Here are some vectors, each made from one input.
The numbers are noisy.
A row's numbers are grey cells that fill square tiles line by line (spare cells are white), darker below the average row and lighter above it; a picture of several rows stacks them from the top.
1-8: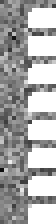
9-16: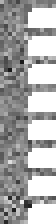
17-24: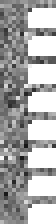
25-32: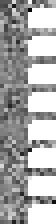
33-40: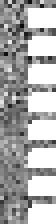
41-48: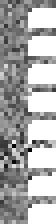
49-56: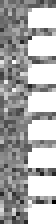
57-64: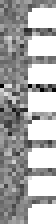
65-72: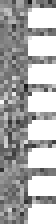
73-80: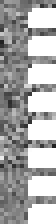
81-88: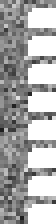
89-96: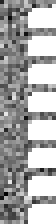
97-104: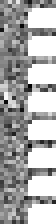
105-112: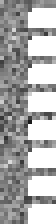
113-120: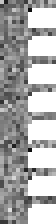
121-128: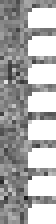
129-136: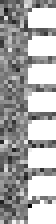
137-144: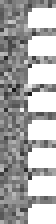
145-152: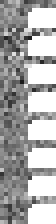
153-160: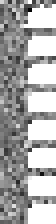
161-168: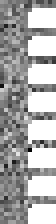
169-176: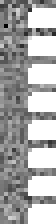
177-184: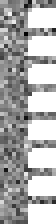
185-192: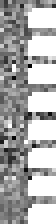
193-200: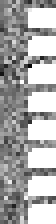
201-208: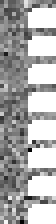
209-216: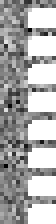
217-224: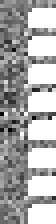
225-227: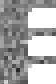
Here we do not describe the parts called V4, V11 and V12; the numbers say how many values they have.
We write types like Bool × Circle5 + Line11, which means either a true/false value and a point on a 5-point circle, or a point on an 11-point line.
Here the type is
Bool × Bool × Bool + Line5 × V4 + (Line6 + V11) × V12.
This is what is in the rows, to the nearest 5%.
About 10% of them hold a point on a 5-point line and a value of V4. About 25% of them hold three true/false values. The rest hold a value of V12, together with either a point on a 6-point line, or a value of V11.
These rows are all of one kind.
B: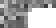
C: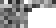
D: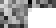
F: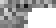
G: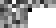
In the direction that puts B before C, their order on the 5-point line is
D, F, B, C, G.
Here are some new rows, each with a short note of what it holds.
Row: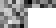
a value of V11 and a value of V12
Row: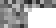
a point on a 6-point line and a value of V12
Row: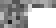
a point on a 6-point line and a value of V12
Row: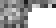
three true/false values
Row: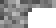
three true/false values
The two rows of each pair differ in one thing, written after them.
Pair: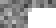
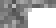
the place on the 6-point line
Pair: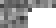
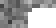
the place on the 6-point line
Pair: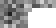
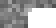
the value of V12
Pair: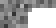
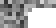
the place on the 6-point line
